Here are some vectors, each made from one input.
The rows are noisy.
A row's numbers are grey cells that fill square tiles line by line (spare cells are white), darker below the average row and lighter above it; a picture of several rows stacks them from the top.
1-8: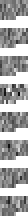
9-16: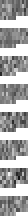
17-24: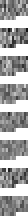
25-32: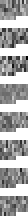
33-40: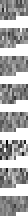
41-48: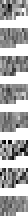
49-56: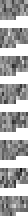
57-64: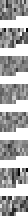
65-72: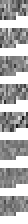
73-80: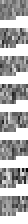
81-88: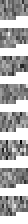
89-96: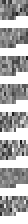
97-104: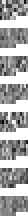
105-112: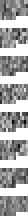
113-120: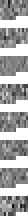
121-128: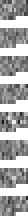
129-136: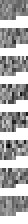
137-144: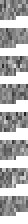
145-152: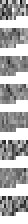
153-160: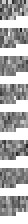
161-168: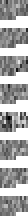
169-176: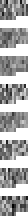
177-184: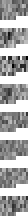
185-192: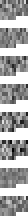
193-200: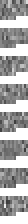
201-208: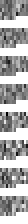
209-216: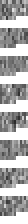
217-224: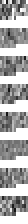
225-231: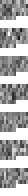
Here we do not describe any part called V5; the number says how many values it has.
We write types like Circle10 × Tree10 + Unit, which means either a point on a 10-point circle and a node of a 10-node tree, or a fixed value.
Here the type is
Bool × (Line15 + V5).
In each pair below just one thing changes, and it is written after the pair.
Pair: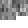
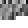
the value of V5
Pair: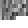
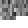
the true/false value
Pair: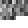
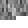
the true/false value
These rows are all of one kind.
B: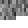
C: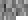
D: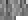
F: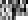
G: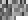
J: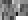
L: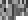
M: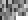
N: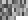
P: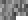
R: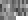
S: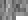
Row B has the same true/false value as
D, J, L and R.
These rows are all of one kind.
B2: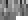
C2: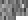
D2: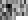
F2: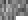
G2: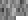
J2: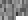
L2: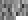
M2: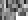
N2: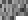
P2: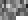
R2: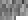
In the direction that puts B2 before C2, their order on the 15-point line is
L2, F2, N2, M2, J2, B2, C2, P2, R2, D2, G2.
